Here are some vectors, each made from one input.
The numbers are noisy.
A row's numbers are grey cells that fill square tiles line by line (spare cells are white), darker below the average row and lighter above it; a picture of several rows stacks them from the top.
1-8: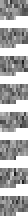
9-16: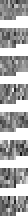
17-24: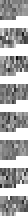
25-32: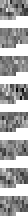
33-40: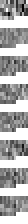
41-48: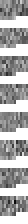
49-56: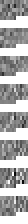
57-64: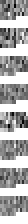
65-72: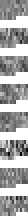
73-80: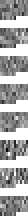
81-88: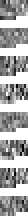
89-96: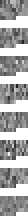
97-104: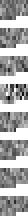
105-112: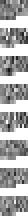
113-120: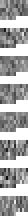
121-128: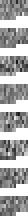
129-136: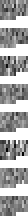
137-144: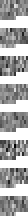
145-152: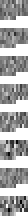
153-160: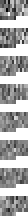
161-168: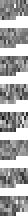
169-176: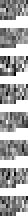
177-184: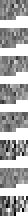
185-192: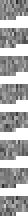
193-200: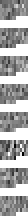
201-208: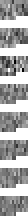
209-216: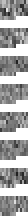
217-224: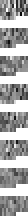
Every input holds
a node of each of two 7-node trees, together with either one of 8 labels, or a point on a 5-point line.
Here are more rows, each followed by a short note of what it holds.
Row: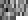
one of 8 labels and a node of each of two 7-node trees
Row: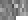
a point on a 5-point line and a node of each of two 7-node trees
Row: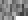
one of 8 labels and a node of each of two 7-node trees
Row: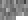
a point on a 5-point line and a node of each of two 7-node trees
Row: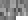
a point on a 5-point line and a node of each of two 7-node trees
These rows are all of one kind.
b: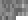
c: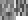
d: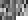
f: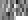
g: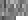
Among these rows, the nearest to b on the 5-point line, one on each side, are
c and f.
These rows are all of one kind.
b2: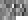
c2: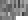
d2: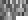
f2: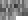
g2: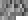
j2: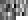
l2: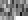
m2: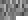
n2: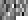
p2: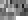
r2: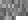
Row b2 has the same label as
g2, n2 and p2.
